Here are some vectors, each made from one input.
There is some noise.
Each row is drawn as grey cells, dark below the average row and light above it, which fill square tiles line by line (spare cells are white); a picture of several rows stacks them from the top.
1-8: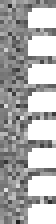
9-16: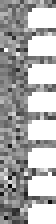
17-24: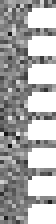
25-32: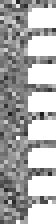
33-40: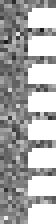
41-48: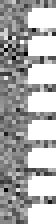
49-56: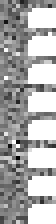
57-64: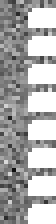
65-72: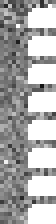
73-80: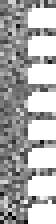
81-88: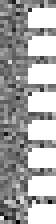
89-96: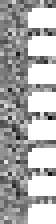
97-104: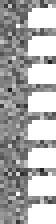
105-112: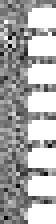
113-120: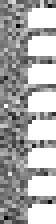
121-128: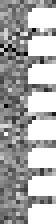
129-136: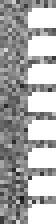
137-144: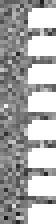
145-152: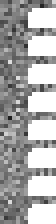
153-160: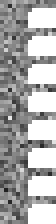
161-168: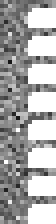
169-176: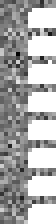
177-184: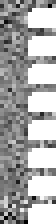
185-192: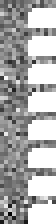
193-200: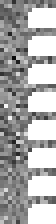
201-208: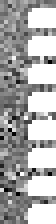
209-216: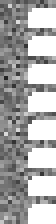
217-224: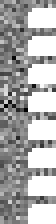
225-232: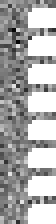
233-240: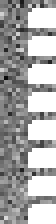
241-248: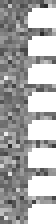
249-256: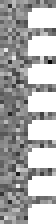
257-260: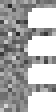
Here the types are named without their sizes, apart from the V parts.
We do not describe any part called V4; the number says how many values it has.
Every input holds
a list of items, each a true/false value and a value of V4.
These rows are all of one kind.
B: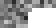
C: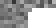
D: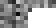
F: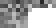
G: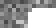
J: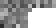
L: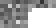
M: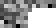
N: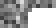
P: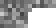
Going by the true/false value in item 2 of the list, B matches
C, J, N and P.
